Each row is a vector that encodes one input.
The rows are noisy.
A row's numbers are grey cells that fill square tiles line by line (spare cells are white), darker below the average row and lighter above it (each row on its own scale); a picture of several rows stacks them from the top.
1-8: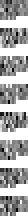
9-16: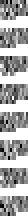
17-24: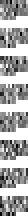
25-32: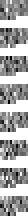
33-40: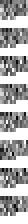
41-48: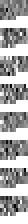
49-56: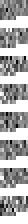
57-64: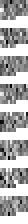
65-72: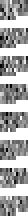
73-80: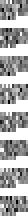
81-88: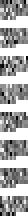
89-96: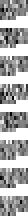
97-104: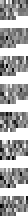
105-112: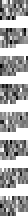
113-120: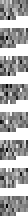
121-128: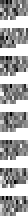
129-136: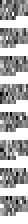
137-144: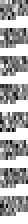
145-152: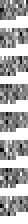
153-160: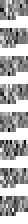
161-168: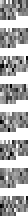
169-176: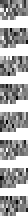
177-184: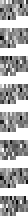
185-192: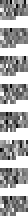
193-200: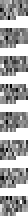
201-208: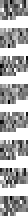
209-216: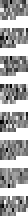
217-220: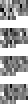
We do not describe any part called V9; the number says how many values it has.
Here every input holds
a true/false value, together with a list of up to three items, each one of 5 labels and a value of V9.
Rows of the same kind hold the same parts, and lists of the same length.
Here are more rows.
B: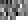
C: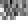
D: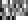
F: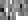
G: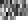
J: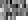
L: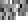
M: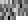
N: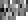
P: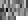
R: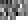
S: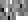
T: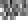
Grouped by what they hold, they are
B, N, P, R
C, L, M, T
D
F, G, J, S

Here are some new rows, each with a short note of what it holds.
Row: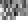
a true/false value, together with a list of three items
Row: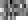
a true/false value, together with a list of three items
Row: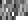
a true/false value, together with the empty list
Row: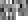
a true/false value, together with a list of three items
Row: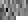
a true/false value, together with a list of one item
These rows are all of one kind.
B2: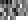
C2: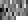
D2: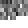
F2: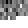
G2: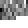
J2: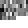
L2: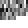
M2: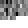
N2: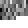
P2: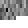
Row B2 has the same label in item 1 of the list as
C2, F2 and J2.
